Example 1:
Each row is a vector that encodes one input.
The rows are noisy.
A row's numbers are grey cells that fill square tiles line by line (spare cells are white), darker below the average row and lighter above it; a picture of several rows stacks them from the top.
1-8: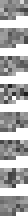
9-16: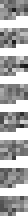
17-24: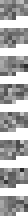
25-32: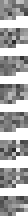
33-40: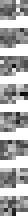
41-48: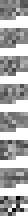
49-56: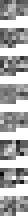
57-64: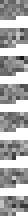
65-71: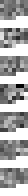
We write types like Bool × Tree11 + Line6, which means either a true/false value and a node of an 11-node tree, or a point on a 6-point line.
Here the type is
(Bool × Bool × Bool × Bool + Unit) × Line5.
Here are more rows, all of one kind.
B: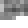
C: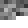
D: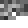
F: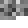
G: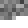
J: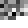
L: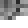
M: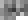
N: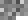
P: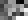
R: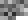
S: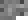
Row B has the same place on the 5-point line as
J and N.
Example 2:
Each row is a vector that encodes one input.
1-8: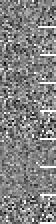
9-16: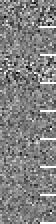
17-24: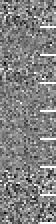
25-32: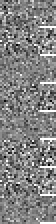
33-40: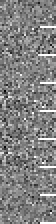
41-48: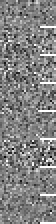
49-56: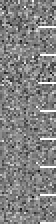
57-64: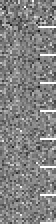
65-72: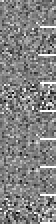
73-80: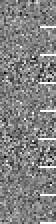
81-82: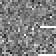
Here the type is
Label6 + Line7.
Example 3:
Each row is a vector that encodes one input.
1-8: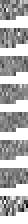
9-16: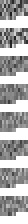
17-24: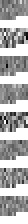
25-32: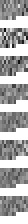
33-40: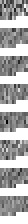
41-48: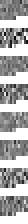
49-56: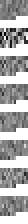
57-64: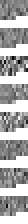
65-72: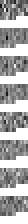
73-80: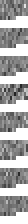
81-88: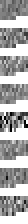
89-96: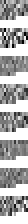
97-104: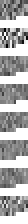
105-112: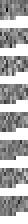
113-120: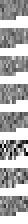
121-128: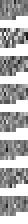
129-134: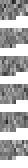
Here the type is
Circle11 × Circle11.
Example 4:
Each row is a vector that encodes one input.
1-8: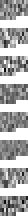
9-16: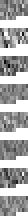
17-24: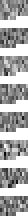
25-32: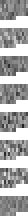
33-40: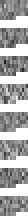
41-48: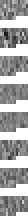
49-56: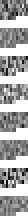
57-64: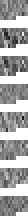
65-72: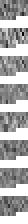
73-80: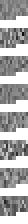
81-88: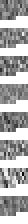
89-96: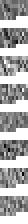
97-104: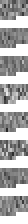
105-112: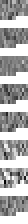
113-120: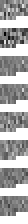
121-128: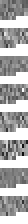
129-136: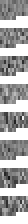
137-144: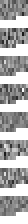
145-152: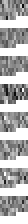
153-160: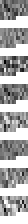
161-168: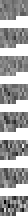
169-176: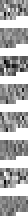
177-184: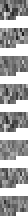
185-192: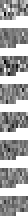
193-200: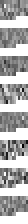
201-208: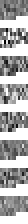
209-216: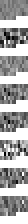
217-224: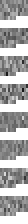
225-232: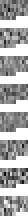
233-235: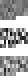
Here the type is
Circle11 + Line17.
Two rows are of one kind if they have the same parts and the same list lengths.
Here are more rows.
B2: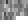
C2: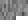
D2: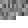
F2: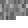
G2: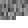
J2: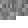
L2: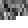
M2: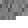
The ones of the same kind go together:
B2, F2
C2, D2, G2, J2, L2, M2

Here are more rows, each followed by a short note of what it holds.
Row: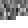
a point on an 11-point circle
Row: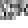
a point on an 11-point circle
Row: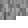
a point on a 17-point line
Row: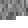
a point on an 11-point circle
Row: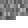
a point on an 11-point circle
